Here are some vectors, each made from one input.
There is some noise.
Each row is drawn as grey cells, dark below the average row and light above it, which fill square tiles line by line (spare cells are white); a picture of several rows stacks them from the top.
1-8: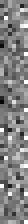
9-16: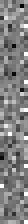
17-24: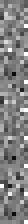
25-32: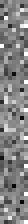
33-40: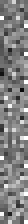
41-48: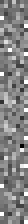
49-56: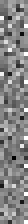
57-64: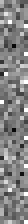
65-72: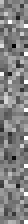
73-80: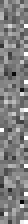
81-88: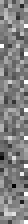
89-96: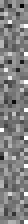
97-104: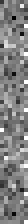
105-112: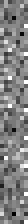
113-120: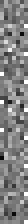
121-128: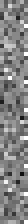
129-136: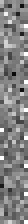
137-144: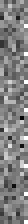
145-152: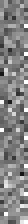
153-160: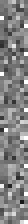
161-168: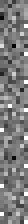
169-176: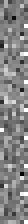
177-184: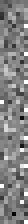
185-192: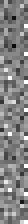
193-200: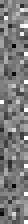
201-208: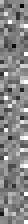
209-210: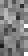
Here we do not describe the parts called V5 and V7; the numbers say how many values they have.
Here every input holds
either a point on a 10-point line, or a node of a 9-node tree, a value of V5 and a value of V7.
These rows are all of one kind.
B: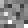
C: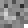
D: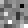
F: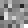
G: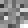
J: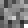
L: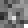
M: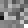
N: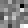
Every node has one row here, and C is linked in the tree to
B, F and M.
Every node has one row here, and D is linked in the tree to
B.
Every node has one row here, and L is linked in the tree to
J.
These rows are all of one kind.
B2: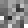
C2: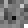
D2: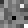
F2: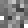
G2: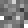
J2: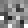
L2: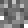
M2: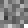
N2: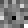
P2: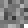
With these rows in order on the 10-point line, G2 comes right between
F2 and L2.
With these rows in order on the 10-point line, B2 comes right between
F2 and J2.
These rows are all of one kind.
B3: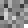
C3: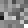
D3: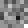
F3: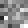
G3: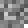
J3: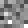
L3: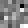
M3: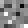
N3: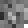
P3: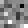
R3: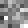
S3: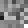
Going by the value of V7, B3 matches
F3, J3 and R3.
